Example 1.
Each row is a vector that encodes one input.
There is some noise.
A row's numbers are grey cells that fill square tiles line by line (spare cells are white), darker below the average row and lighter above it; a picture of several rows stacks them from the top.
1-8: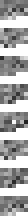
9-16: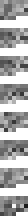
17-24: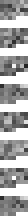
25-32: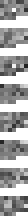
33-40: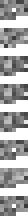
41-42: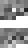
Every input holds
a point on a 9-point line.
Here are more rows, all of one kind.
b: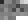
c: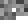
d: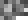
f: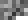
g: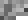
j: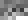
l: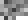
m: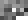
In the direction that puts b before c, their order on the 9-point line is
f, d, l, j, b, g, m, c.
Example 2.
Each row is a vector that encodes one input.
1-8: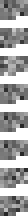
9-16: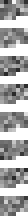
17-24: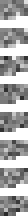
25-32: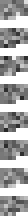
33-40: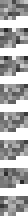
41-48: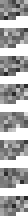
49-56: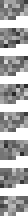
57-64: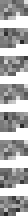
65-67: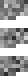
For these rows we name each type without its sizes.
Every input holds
a point on a line.
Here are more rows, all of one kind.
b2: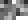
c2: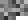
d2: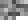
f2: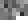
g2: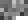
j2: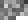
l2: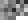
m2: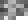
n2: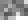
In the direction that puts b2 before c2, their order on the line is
l2, j2, m2, b2, g2, f2, n2, d2, c2.
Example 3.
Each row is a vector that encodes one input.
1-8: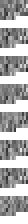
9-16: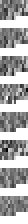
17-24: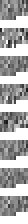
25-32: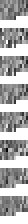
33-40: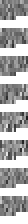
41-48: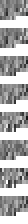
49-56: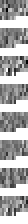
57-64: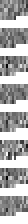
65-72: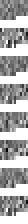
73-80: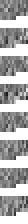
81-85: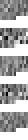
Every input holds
a point on an 11-point line.
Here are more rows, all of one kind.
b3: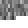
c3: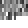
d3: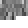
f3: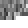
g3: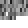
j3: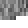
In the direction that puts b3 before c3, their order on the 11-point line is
f3, d3, b3, j3, g3, c3.
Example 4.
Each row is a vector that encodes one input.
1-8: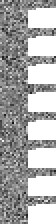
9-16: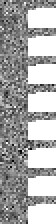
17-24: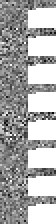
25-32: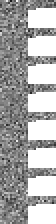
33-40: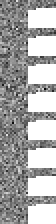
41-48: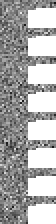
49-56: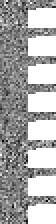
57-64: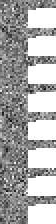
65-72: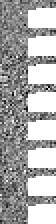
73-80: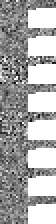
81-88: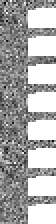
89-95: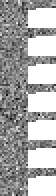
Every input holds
one of 8 labels.
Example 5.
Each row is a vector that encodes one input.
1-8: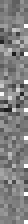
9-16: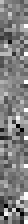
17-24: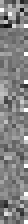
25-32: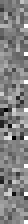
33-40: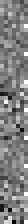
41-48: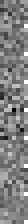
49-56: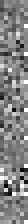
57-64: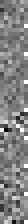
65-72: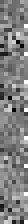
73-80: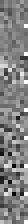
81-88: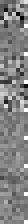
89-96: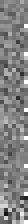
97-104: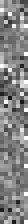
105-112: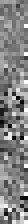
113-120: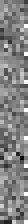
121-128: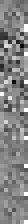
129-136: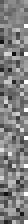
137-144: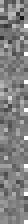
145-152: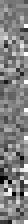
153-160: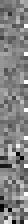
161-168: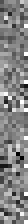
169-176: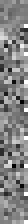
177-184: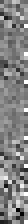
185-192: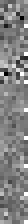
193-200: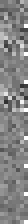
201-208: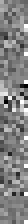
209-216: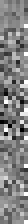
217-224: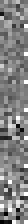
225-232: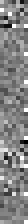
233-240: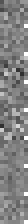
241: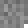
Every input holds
a point on a 6-point line.
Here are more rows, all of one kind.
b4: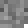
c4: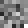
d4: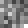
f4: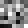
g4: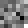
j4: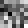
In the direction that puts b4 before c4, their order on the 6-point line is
f4, g4, d4, b4, j4, c4.
